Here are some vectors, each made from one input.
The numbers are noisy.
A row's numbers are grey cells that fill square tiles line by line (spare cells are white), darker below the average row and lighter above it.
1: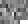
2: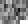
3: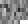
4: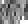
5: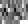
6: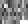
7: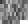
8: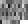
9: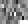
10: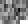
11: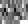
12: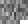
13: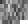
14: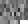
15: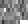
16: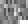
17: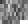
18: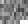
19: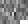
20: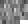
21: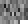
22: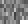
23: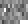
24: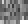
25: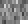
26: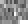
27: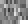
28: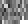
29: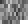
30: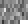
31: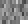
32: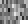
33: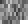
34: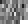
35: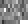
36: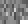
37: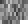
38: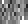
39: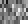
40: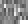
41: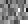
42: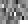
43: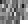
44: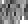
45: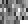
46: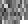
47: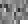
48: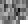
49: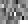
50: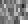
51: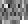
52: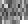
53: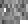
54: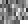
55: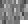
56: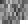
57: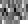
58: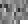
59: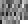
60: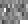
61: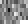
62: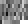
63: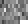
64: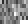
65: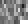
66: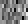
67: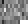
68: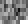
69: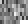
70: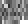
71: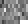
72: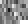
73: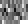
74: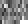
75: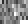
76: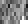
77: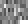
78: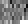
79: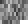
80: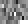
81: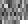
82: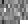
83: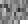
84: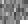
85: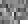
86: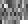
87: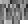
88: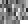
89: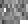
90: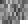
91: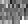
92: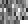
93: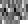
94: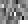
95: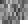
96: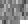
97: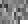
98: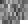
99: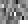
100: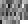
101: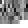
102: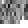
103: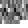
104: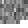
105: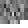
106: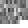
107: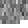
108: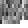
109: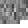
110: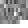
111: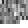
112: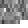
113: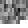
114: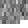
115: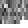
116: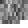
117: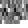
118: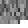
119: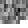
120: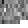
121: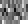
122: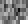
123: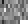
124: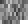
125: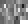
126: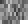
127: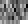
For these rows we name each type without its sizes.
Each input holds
a point on a line, together with either a point on a circle and a true/false value, or a fixed value.
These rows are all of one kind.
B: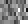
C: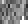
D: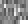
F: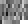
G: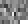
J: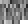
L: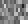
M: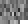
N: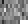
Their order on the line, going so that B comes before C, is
B, D, L, N, G, M, J, C, F.
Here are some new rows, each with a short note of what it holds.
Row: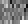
a point on a circle, a point on a line and a true/false value
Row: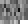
a point on a circle, a point on a line and a true/false value
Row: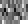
a point on a line
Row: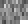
a point on a circle, a point on a line and a true/false value
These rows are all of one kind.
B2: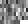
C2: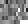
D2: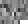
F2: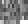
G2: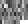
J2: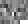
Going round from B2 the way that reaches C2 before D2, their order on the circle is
B2, C2, F2, G2, J2, D2.
